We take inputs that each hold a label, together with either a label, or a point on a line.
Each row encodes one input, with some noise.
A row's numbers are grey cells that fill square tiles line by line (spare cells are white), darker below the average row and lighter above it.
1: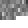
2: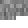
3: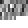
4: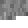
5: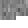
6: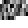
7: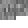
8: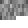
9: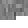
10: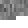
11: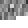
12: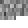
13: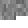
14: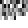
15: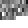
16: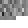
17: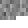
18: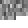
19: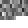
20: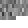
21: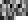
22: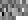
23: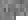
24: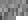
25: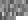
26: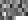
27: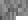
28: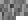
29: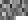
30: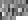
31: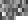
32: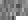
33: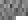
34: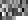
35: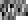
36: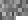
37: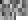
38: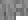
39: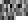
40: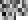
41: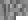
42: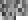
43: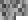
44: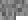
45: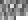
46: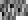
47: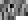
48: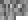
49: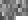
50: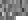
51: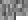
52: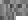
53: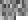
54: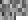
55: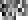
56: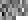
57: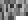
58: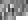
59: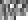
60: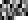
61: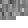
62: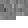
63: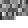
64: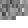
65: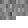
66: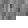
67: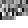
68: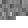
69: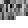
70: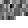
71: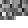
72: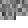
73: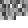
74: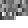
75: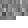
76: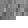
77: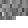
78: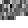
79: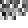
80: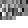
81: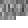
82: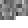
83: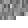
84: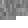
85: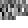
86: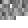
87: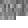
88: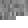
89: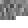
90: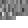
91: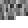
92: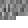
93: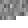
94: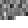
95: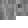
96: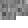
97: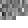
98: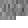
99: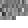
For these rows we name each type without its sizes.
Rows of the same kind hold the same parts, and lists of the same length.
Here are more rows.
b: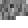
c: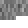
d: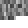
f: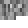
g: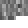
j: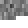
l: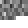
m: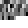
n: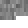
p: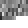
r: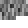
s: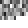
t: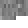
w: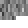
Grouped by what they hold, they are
b, f, j, l, m, r, t
c, d, g, n, p, s, w

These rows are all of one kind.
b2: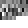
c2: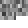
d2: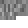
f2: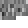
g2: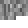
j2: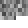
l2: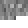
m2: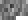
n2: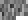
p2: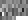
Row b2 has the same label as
c2 and n2.
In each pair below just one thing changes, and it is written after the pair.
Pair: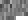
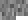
the label
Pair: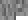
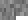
the place on the line
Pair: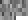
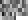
the place on the line
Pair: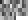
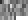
the place on the line
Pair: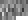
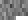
the label
